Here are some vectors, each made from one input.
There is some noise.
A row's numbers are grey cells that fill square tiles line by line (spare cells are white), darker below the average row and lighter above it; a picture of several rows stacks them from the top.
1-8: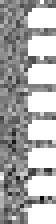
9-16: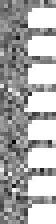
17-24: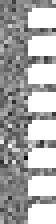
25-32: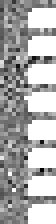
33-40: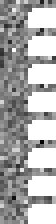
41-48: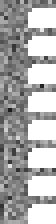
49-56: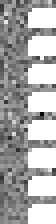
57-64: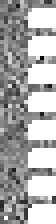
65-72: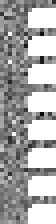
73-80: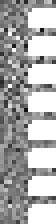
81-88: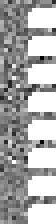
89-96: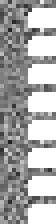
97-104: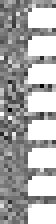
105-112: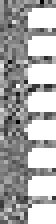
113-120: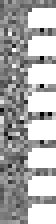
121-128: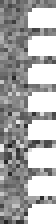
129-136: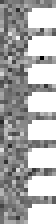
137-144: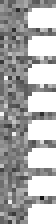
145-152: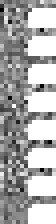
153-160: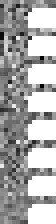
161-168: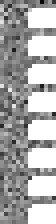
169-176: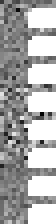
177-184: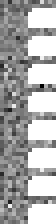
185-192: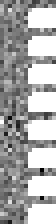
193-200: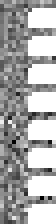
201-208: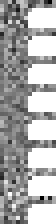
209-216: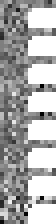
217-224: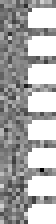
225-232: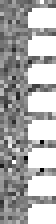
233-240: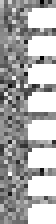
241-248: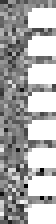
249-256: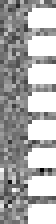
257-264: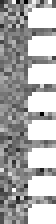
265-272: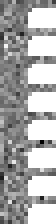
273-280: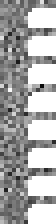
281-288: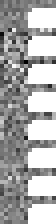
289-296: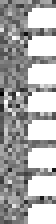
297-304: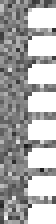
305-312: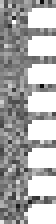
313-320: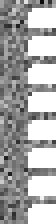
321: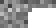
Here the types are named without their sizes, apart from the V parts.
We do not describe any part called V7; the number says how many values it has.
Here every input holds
either a node of a tree, or a true/false value and a value of V7.
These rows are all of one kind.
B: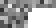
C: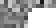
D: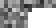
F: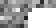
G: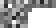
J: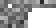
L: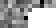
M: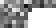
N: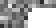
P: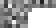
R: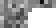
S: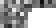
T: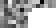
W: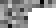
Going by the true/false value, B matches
J, T and W.
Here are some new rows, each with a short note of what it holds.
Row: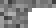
a node of a tree
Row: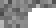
a node of a tree
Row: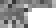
a node of a tree
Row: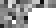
a true/false value and a value of V7
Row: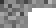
a node of a tree
